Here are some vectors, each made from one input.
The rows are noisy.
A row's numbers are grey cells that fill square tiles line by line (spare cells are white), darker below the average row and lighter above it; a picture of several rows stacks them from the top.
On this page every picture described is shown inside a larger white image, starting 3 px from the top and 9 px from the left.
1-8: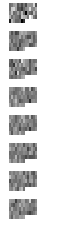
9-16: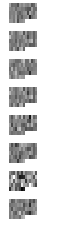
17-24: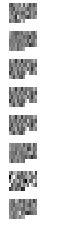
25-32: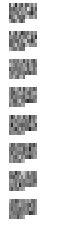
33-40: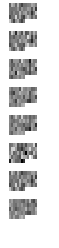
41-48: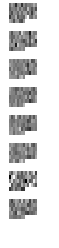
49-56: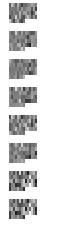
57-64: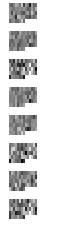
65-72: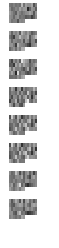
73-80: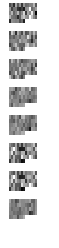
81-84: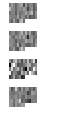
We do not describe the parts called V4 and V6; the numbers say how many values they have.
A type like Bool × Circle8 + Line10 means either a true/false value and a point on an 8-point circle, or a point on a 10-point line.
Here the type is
(Bool × V6 + Unit) × V4 + Line5.
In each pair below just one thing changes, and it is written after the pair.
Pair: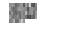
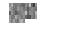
the value of V6
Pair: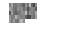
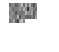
the value of V6
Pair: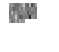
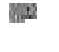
the value of V4
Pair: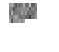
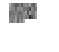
the value of V4
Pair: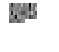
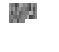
the true/false value
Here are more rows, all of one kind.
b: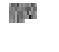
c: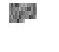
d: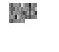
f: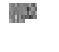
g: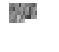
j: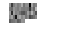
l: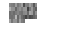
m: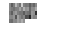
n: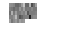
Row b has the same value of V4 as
c and j.
